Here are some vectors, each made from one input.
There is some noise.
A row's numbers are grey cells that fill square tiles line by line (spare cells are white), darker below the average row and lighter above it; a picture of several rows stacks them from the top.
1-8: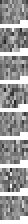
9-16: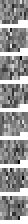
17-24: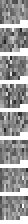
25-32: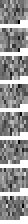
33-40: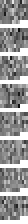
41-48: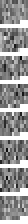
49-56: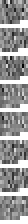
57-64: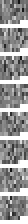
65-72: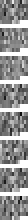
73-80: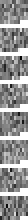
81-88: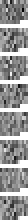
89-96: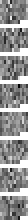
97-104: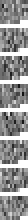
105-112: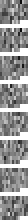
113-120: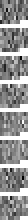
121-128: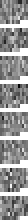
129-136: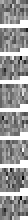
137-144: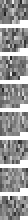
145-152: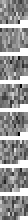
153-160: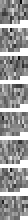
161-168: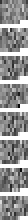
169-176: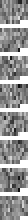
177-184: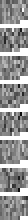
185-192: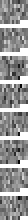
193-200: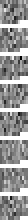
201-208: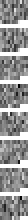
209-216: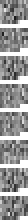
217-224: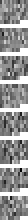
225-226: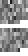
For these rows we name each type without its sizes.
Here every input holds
either a node of a tree and a true/false value, or a list of points on a line.
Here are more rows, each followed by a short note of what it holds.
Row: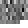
a list of one item
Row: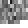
a list of one item
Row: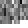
a node of a tree and a true/false value
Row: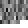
the empty list
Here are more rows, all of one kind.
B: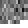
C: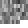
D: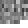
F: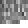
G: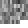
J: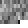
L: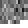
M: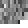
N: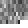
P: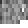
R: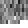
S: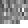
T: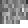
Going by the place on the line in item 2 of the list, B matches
D, F and L.
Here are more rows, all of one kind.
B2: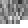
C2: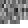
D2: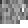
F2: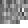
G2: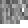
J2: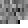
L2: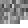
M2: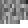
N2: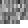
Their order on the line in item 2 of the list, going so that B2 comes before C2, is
J2, G2, N2, D2, M2, B2, L2, C2, F2.
